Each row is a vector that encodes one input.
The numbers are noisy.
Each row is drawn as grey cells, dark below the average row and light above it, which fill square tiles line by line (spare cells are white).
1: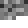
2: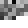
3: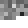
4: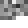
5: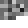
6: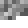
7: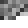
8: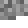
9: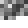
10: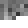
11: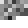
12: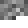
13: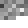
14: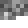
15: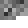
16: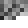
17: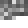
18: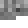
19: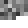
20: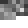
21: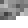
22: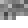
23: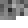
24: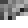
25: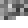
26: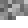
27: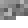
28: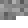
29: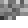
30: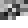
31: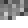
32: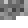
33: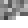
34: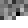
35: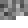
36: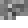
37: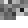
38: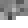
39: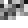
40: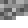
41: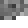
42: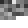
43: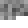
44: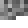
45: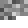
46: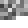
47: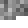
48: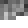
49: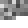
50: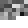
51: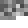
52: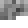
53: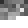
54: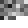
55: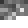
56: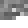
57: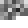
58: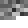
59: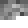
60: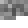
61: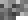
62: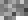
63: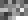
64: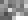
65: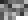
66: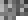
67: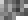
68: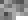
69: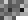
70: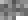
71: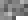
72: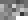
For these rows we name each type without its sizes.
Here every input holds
a point on a line, together with either a fixed value, or four true/false values.
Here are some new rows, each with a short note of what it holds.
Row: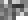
a point on a line and four true/false values
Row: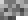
a point on a line
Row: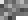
a point on a line
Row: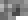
a point on a line
